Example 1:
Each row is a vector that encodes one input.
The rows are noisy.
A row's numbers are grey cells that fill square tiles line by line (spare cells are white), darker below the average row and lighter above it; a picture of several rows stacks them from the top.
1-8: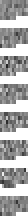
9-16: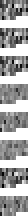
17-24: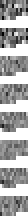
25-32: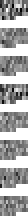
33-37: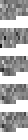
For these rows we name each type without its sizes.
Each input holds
either a fixed value, or a node of a tree.
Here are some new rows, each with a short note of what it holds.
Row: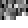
a fixed value
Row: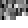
a fixed value
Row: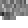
a node of a tree
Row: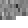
a node of a tree
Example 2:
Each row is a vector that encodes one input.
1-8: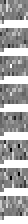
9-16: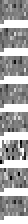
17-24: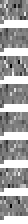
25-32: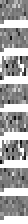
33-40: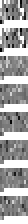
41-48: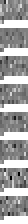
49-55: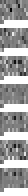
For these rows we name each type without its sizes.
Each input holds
either a fixed value, or a node of a tree.
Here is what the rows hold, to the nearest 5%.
About 10% of them hold a fixed value. The rest hold a node of a tree.
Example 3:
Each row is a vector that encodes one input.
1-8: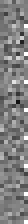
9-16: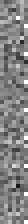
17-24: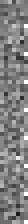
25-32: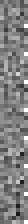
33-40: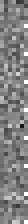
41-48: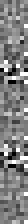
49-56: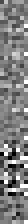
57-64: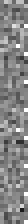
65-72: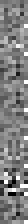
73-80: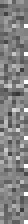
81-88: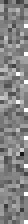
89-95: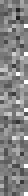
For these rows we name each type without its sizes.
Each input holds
either a fixed value, or a node of a tree.
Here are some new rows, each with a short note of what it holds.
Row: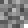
a node of a tree
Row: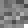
a node of a tree
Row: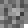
a node of a tree
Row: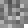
a node of a tree
